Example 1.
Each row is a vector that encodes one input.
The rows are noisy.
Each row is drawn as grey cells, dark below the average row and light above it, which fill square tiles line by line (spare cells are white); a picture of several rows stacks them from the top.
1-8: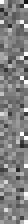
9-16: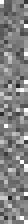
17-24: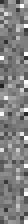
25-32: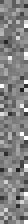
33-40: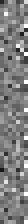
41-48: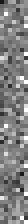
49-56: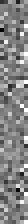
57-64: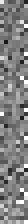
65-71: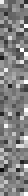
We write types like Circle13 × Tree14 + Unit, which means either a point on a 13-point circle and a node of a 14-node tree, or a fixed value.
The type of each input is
Line10.
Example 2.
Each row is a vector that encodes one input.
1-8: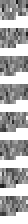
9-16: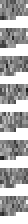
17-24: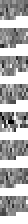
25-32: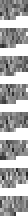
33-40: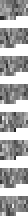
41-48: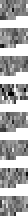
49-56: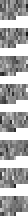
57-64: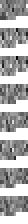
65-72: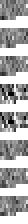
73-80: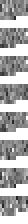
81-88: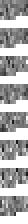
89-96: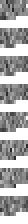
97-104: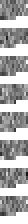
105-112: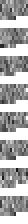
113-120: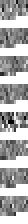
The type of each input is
Tree10 + Unit.
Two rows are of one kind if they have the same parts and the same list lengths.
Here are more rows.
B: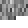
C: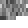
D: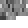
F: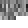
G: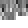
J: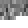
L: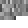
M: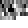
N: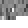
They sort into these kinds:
B, C, D, F, G, J, L, N
M

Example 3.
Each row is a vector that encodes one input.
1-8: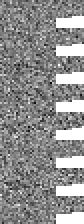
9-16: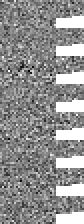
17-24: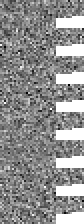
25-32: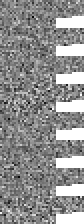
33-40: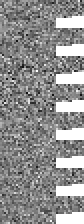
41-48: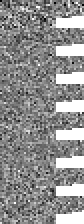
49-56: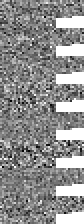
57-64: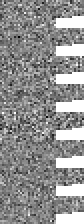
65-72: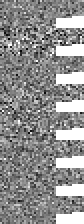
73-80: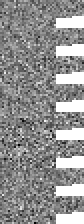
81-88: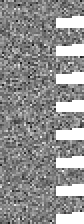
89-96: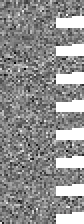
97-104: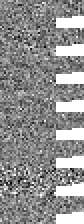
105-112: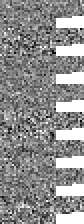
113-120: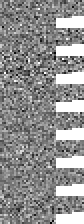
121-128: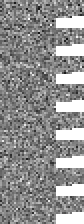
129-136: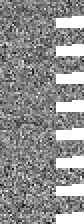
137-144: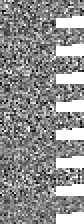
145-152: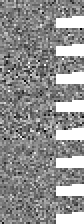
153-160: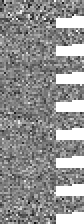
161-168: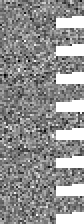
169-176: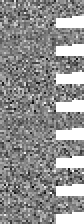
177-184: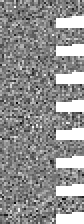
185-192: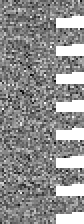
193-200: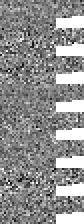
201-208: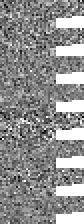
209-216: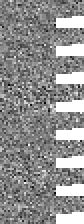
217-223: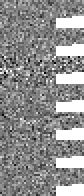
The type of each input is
Circle15.
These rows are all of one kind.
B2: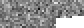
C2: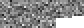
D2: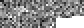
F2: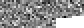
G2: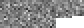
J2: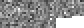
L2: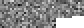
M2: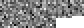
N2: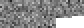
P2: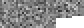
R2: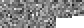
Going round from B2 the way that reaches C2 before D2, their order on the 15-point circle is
B2, G2, C2, N2, M2, R2, L2, D2, J2, F2, P2.
